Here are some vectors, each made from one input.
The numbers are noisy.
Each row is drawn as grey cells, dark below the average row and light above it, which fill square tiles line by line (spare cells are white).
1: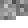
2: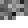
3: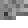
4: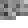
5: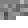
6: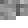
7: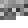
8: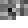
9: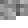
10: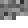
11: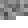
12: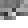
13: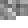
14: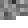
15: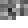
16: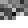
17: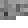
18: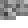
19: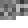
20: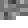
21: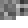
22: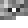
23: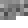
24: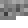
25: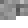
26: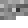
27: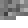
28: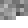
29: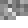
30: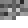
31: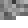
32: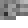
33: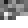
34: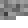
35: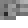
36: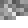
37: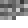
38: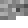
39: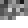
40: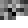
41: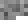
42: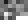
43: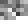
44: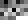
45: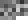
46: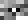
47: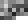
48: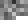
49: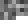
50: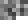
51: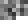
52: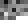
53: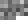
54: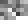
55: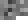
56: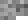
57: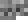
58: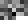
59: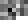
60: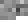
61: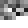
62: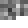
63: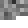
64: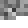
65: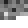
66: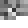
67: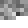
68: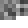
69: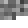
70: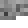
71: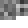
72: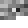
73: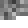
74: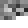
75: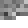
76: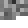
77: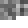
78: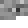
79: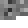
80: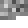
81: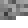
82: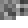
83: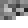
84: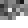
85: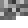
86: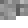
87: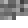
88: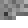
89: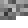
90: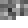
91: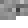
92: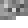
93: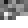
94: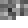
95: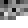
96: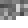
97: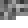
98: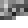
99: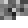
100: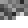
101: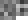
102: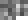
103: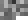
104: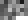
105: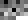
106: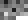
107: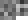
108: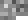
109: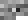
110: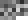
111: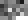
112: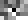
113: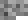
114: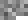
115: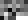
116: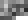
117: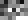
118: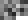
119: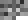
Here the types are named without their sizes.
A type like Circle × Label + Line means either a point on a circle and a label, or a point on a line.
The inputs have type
List(Circle) + Tree.
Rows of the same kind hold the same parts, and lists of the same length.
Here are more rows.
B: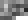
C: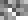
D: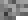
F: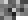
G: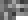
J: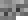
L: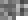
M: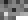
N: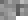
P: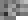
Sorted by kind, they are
B
C, N
D, J, P
F, G, L, M

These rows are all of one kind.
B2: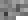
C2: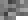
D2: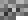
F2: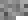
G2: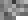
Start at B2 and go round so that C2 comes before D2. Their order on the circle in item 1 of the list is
B2, F2, G2, C2, D2.
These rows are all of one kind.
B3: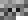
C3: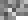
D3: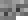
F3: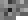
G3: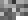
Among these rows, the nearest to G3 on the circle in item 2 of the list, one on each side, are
C3 and D3.
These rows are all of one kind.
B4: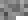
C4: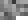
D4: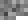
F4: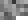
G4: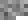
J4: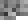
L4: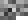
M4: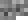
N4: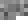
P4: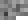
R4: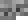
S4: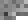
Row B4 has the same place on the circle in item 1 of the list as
G4 and N4.
